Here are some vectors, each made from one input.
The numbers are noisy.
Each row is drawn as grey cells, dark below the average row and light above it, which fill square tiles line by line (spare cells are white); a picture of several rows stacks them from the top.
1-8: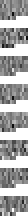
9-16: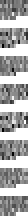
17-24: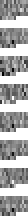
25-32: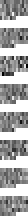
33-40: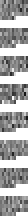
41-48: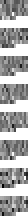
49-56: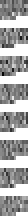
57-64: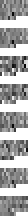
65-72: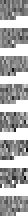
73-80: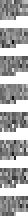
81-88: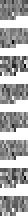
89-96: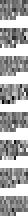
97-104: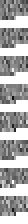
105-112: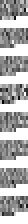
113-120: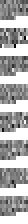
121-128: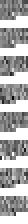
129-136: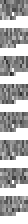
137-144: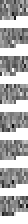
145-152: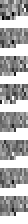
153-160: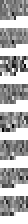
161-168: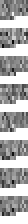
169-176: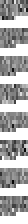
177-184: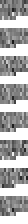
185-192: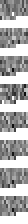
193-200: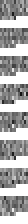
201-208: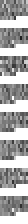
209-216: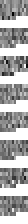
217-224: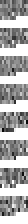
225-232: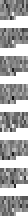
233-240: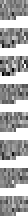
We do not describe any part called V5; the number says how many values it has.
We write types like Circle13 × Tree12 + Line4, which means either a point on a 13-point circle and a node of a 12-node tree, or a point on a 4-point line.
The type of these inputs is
Bool × (Tree11 + V5).
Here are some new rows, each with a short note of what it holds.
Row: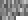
a true/false value and a value of V5
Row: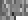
a node of an 11-node tree and a true/false value
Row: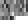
a true/false value and a value of V5
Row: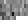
a node of an 11-node tree and a true/false value
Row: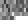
a true/false value and a value of V5
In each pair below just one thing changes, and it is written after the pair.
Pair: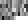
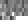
the true/false value
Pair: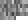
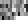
the value of V5
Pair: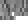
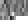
the value of V5
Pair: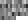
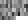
the value of V5
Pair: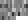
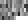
the value of V5
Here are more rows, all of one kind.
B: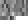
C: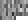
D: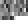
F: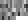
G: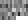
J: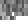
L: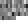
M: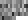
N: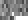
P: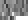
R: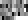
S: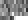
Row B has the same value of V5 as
C, M and P.
